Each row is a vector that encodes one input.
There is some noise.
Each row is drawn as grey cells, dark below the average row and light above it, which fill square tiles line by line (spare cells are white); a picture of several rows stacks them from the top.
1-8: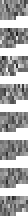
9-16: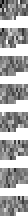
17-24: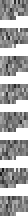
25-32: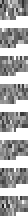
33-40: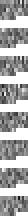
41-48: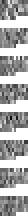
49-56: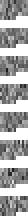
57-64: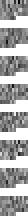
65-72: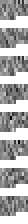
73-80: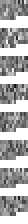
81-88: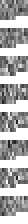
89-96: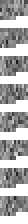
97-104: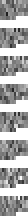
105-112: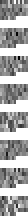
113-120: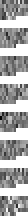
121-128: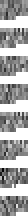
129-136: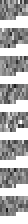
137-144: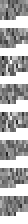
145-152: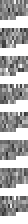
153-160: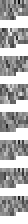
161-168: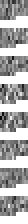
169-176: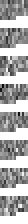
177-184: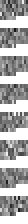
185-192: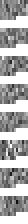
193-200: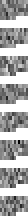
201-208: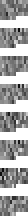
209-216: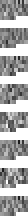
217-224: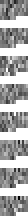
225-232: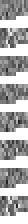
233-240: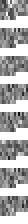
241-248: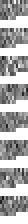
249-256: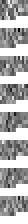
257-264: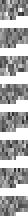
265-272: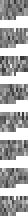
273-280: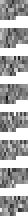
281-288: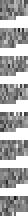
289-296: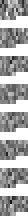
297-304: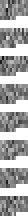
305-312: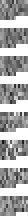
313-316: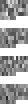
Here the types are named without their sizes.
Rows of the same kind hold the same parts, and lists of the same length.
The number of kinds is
2.
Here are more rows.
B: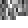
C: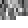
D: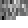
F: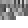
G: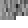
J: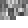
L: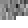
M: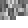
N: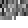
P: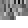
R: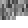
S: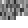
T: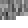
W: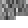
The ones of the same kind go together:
B, C, F, J, M, P
D, G, L, N, R, S, T, W

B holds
a point on a line.
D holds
a point on a line and a node of a tree.
